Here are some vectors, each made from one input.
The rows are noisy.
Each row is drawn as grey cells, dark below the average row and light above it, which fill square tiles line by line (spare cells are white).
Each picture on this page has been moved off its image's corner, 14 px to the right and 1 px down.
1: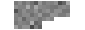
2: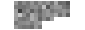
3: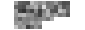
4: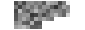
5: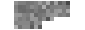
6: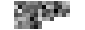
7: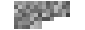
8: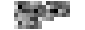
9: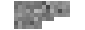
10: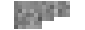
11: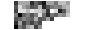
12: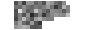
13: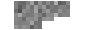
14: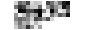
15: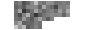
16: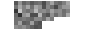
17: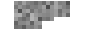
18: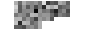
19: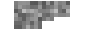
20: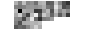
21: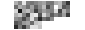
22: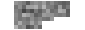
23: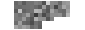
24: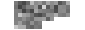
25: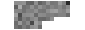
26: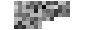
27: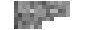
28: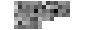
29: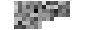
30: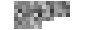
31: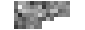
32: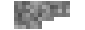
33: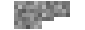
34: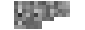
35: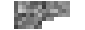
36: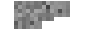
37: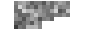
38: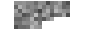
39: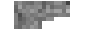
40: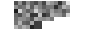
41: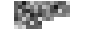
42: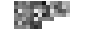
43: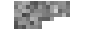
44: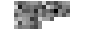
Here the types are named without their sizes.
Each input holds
either a fixed value, or a label and three true/false values.
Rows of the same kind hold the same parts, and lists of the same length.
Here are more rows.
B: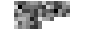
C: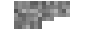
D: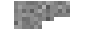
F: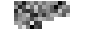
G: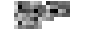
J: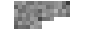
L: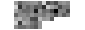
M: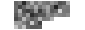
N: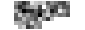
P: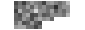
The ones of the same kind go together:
B, G, L
C, D, F, J, M, N, P

